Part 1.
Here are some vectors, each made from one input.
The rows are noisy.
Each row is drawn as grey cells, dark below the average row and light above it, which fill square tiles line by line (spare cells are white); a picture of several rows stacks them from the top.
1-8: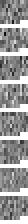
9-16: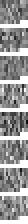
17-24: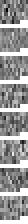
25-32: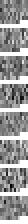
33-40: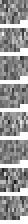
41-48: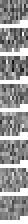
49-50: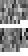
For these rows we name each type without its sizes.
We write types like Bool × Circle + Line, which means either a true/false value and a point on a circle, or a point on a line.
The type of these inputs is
Label.
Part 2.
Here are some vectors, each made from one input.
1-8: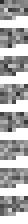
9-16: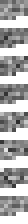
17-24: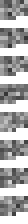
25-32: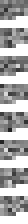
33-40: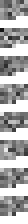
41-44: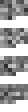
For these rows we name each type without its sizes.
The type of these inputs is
Bool × Bool × Bool.
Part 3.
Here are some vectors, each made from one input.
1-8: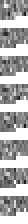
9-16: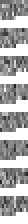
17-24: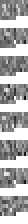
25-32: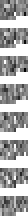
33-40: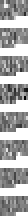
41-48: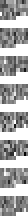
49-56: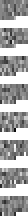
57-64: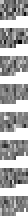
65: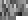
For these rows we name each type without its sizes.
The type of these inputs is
Bool × Bool × Bool × Bool.
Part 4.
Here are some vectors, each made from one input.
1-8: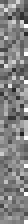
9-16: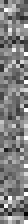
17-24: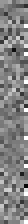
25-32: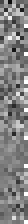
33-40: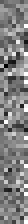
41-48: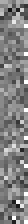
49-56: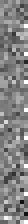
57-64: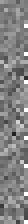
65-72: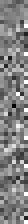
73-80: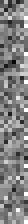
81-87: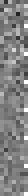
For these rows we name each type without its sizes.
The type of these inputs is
Line.
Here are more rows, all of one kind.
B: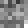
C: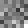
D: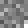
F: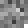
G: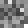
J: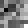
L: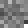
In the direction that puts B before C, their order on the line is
F, B, D, C, G, L, J.
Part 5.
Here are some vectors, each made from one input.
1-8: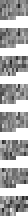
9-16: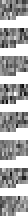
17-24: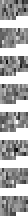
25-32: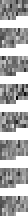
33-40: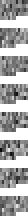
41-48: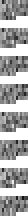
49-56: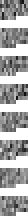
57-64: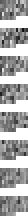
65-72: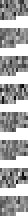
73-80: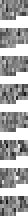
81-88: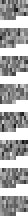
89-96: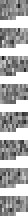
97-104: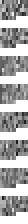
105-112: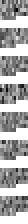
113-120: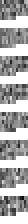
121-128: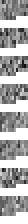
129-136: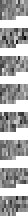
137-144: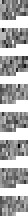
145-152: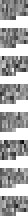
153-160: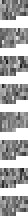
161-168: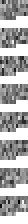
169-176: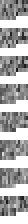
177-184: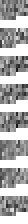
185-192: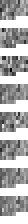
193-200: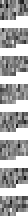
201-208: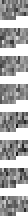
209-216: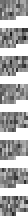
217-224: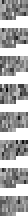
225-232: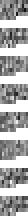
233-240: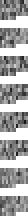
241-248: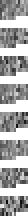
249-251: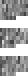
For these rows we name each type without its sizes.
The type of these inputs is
Label.
